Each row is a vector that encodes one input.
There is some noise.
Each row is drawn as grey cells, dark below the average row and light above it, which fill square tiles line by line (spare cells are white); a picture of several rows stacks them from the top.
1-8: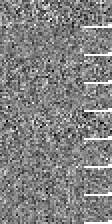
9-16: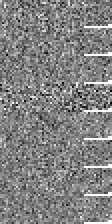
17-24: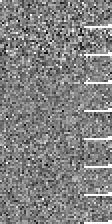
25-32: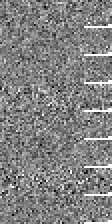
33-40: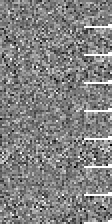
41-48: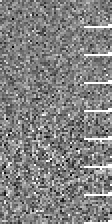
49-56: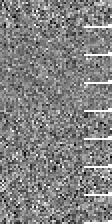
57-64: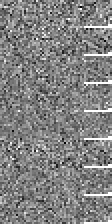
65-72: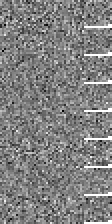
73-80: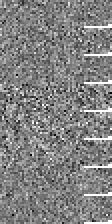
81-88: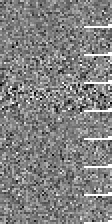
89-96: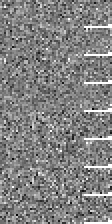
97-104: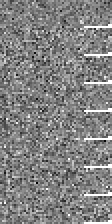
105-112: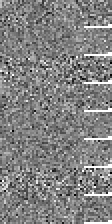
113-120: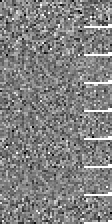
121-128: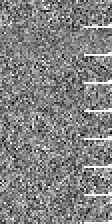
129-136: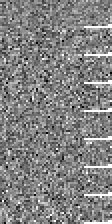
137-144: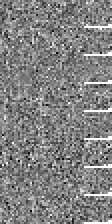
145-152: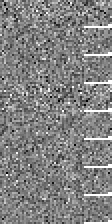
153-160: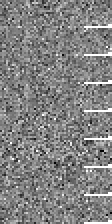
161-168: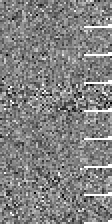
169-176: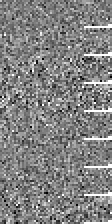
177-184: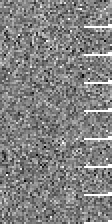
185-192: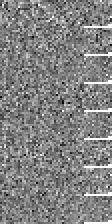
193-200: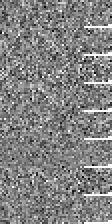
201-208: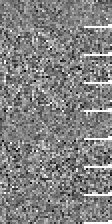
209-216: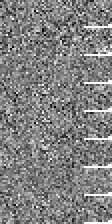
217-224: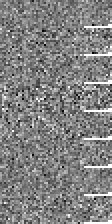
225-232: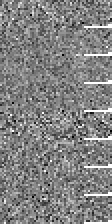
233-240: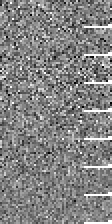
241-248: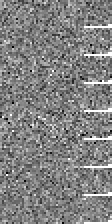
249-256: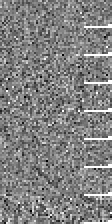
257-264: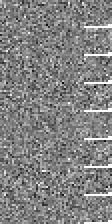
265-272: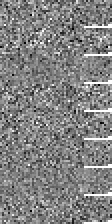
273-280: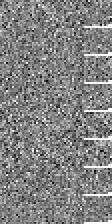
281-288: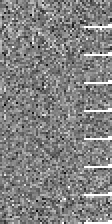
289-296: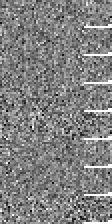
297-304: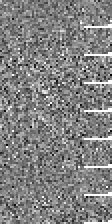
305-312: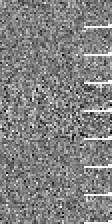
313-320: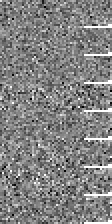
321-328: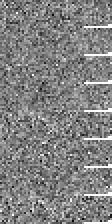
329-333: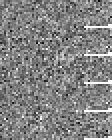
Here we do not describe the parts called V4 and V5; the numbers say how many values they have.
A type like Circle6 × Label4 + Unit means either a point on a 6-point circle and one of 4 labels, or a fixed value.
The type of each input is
List2(Line6) + (Tree7 + V5) × (Tree10 + V4).
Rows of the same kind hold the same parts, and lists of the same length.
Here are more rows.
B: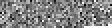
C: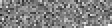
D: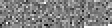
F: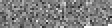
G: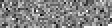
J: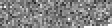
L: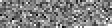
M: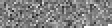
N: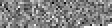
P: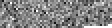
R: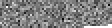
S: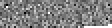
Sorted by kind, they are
B
C, J, R
D, S
F, M
G, P
L
N

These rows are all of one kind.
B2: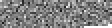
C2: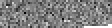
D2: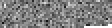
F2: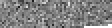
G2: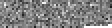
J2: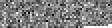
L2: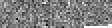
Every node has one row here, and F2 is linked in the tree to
D2, G2 and L2.
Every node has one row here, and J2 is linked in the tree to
L2.
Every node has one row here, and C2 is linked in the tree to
G2.
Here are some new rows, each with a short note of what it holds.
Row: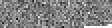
a node of a 7-node tree and a value of V4
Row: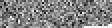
a list of one item
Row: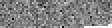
a node of a 7-node tree and a node of a 10-node tree
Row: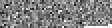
a value of V4 and a value of V5
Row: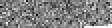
a node of a 10-node tree and a value of V5
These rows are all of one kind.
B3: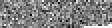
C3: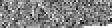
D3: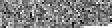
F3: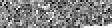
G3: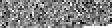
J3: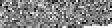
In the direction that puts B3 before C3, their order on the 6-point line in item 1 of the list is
B3, D3, G3, F3, C3, J3.
